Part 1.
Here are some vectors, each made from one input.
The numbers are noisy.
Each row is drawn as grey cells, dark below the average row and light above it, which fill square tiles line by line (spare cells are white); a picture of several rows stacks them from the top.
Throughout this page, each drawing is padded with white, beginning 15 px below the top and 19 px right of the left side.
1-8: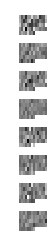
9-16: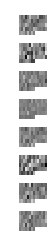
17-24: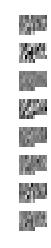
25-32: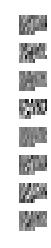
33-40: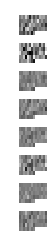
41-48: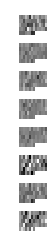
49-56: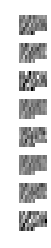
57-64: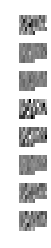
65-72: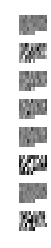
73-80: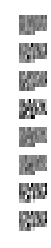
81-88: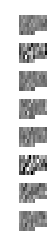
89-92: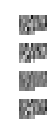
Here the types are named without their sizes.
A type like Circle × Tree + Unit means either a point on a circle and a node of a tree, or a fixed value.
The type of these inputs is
Label × Label.
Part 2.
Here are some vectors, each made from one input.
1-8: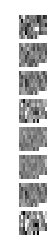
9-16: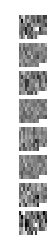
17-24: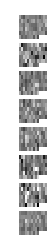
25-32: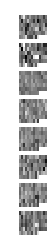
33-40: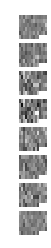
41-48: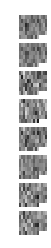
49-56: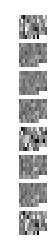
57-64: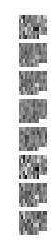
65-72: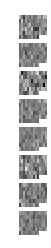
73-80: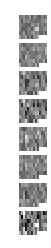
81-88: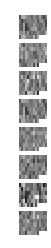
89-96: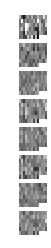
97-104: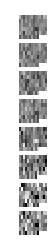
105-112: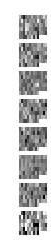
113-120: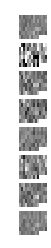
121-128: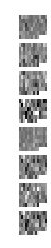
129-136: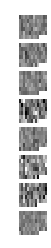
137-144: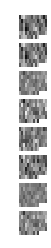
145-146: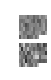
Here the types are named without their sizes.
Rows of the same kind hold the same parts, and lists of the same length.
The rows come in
3 kinds.
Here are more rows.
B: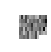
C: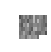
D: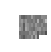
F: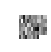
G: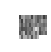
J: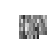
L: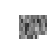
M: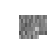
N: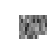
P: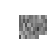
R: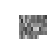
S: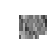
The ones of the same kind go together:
B
C, D, G, J, M, R
F, L, N, P, S

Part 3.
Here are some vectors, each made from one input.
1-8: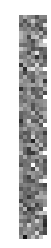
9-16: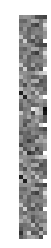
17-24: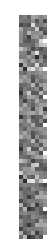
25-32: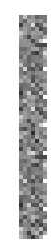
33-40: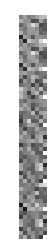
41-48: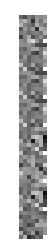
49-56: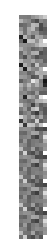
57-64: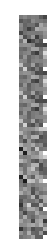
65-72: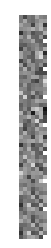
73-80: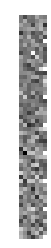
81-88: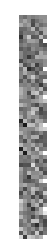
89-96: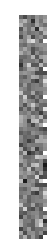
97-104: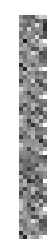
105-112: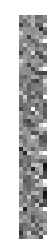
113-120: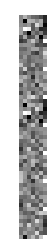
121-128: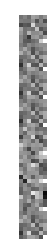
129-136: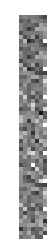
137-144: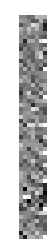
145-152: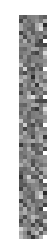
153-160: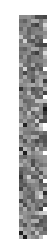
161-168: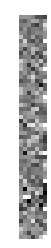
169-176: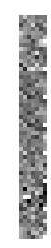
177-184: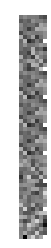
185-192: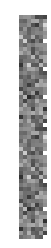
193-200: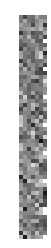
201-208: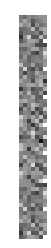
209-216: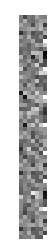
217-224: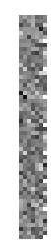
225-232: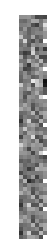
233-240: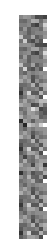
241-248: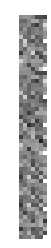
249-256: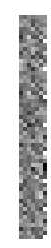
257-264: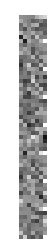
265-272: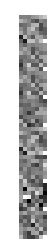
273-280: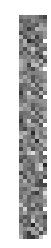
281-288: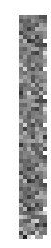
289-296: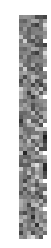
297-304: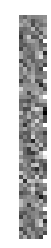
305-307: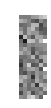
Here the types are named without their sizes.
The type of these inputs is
List(Line).
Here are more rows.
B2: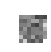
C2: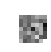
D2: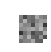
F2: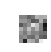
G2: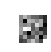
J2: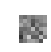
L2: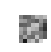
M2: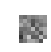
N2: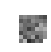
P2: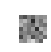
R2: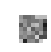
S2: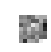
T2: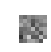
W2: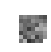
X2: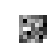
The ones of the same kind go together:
B2, D2, J2, M2, N2, P2, T2, W2
C2, F2, L2, R2, S2
G2, X2

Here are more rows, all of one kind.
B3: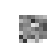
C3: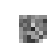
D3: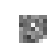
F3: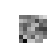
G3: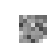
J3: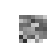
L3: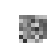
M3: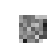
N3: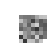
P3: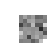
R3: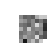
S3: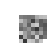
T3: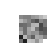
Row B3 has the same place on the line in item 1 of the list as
J3, L3, N3 and S3.
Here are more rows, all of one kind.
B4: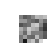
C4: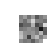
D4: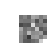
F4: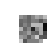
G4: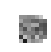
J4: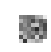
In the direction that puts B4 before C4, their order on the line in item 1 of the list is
J4, G4, B4, F4, D4, C4.
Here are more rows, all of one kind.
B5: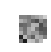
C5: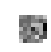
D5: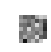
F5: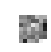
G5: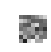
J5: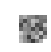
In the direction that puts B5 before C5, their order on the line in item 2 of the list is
F5, B5, G5, D5, J5, C5.
